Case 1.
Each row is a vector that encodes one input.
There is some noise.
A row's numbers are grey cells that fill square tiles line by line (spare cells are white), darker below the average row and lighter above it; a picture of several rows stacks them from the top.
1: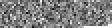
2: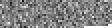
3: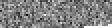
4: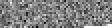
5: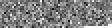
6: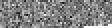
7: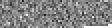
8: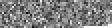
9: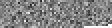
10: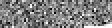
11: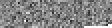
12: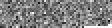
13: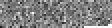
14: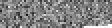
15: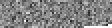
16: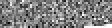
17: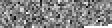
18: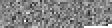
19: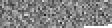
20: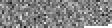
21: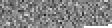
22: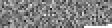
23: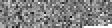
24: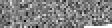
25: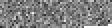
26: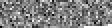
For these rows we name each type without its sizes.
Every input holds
a point on a circle.
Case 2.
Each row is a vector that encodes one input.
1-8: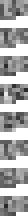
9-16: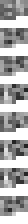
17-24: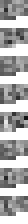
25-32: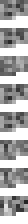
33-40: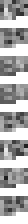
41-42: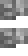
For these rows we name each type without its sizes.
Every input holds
a point on a line.
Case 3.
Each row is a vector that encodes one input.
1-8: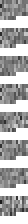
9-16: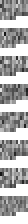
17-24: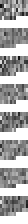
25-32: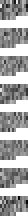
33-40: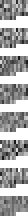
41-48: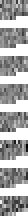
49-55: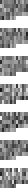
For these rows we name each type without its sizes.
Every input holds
a point on a line.
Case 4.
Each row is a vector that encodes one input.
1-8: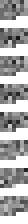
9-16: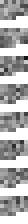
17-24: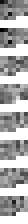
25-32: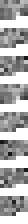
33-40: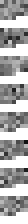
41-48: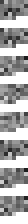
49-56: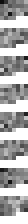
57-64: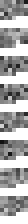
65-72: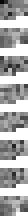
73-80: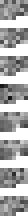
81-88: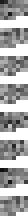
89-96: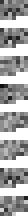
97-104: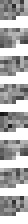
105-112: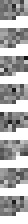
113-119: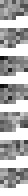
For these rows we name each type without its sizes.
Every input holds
a label.
